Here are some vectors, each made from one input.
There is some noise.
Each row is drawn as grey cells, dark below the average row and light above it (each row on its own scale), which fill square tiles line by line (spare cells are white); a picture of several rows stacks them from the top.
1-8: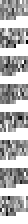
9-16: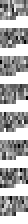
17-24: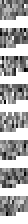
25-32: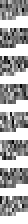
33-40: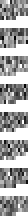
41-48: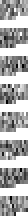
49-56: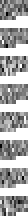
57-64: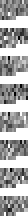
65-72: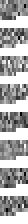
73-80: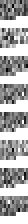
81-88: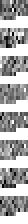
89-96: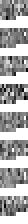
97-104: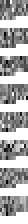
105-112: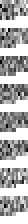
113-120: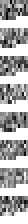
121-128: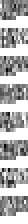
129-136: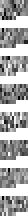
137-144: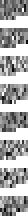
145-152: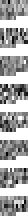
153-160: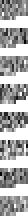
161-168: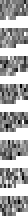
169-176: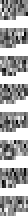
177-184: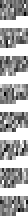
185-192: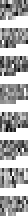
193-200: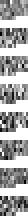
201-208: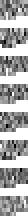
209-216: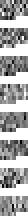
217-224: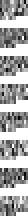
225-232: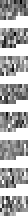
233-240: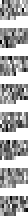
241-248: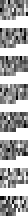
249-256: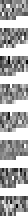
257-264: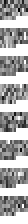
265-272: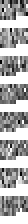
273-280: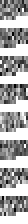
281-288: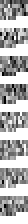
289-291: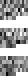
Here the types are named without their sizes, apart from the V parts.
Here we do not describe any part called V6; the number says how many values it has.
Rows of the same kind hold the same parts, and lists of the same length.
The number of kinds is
3.
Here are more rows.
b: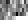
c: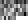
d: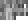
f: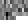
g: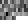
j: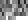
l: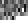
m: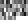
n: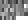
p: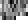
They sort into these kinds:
b, c, d, j, m
f, g, l
n, p

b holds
a point on a circle, a true/false value and a value of V6.
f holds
a point on a line.
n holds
a label, a true/false value and a value of V6.
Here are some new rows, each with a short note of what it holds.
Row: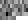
a point on a line
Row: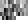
a point on a circle, a true/false value and a value of V6
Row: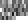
a point on a circle, a true/false value and a value of V6
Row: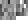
a point on a circle, a true/false value and a value of V6
